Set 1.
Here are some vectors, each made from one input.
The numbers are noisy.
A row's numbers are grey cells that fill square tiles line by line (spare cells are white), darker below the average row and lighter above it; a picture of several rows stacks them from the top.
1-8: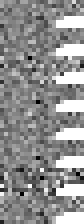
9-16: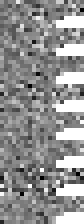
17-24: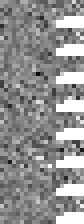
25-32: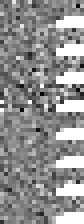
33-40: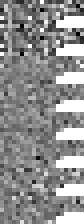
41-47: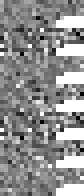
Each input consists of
either a fixed value, or a point on a 4-point line and a point on a 6-point line.
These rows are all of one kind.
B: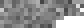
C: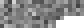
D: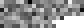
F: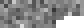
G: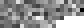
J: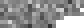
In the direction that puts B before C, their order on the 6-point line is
J, B, F, G, C, D.
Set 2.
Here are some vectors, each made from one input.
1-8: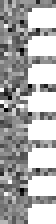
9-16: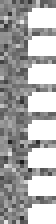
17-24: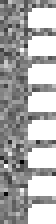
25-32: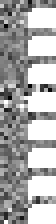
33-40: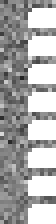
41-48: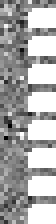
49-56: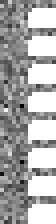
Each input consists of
one of 5 labels.
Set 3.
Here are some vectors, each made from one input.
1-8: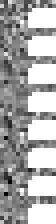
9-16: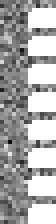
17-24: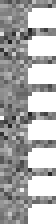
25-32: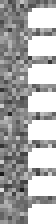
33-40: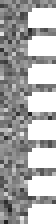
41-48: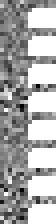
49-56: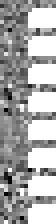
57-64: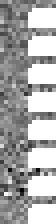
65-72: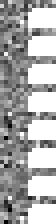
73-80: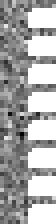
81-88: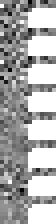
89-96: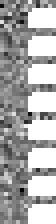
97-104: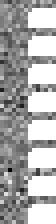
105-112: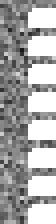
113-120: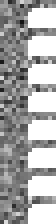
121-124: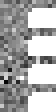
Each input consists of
one of 6 labels.
